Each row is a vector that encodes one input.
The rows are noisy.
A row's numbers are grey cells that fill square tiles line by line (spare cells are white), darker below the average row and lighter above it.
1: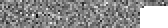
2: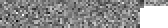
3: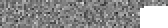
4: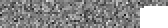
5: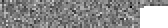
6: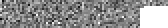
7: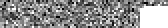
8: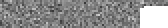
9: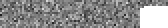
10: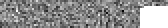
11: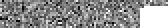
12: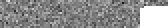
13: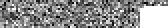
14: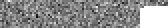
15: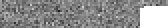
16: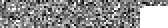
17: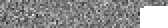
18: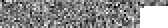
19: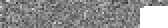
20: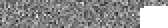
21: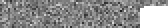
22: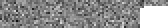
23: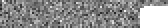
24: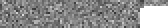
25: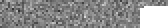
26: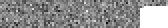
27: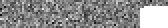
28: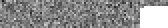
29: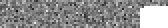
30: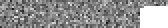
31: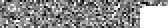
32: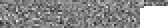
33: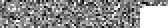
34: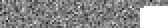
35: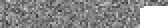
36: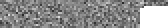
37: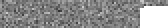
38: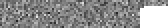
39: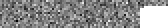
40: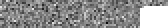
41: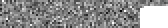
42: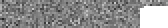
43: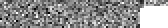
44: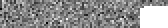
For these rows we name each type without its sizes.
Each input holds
a list of points on a line.
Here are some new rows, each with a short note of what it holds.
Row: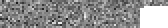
a list of two items
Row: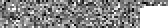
the empty list
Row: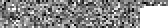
the empty list
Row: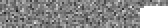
a list of one item
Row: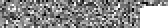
the empty list
